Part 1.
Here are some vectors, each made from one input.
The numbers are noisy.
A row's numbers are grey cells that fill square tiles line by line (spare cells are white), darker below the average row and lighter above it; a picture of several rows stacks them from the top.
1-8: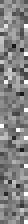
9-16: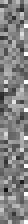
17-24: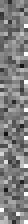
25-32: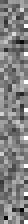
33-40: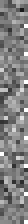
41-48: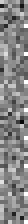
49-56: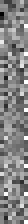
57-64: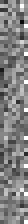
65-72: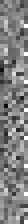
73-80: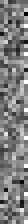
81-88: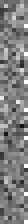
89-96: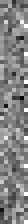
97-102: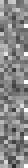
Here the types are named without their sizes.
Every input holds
a point on a circle.
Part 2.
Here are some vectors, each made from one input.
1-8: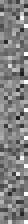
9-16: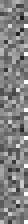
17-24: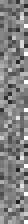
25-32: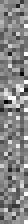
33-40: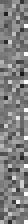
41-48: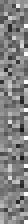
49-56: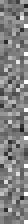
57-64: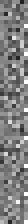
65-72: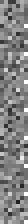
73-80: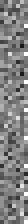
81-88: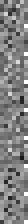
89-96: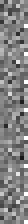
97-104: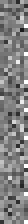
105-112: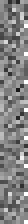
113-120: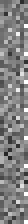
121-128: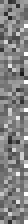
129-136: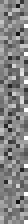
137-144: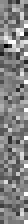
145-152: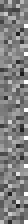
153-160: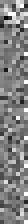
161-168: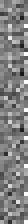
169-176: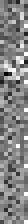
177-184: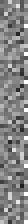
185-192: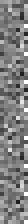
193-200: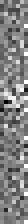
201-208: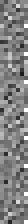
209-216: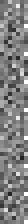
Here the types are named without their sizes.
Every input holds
either a point on a circle, or a fixed value.
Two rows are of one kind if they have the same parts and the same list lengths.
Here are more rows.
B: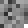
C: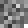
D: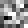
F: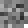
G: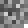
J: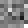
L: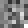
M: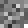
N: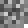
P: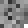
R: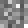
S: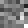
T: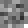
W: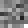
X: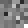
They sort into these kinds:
B, C, F, G, J, L, M, N, P, R, S, T, W, X
D

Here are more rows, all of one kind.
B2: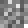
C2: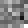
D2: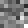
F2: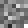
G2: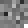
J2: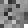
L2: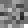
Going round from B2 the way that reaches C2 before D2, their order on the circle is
B2, C2, L2, G2, J2, D2, F2.
